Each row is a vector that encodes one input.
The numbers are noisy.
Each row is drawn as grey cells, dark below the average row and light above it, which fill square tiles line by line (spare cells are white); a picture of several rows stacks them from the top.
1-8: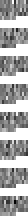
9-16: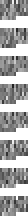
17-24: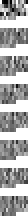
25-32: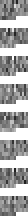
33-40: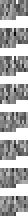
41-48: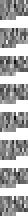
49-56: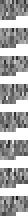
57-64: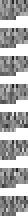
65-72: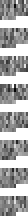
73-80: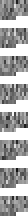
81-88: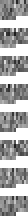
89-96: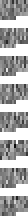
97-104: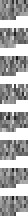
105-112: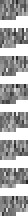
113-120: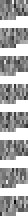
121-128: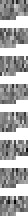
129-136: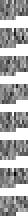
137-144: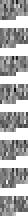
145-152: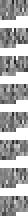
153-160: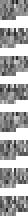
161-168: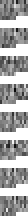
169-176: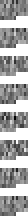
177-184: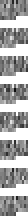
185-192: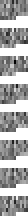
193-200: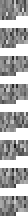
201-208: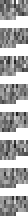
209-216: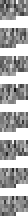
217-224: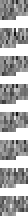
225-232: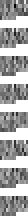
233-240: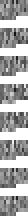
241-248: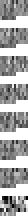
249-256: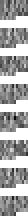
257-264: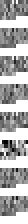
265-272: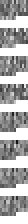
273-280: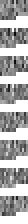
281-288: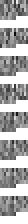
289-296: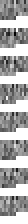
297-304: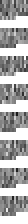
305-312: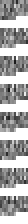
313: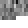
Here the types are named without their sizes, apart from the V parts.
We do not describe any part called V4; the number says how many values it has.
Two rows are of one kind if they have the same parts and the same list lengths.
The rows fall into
3 kinds.
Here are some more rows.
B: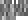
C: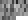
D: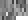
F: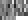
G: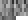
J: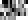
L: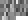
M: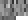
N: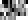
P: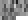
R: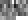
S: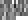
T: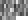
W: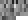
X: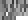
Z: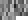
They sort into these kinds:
B, F, L, R, S, T, Z
C, D, G, M, P, W, X
J, N

